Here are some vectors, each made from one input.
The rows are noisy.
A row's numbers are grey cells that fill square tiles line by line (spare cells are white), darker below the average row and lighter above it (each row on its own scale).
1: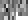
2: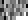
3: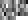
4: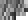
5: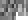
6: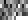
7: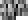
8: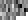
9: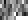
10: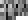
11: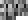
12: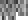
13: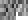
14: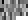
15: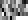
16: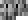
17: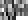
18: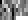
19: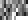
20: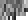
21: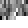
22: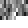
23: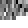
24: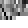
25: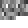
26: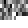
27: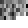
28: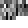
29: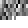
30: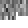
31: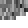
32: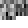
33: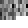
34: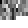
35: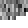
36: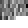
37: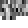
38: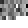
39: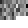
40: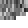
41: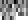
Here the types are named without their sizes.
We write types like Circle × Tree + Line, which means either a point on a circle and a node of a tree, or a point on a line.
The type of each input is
Label.
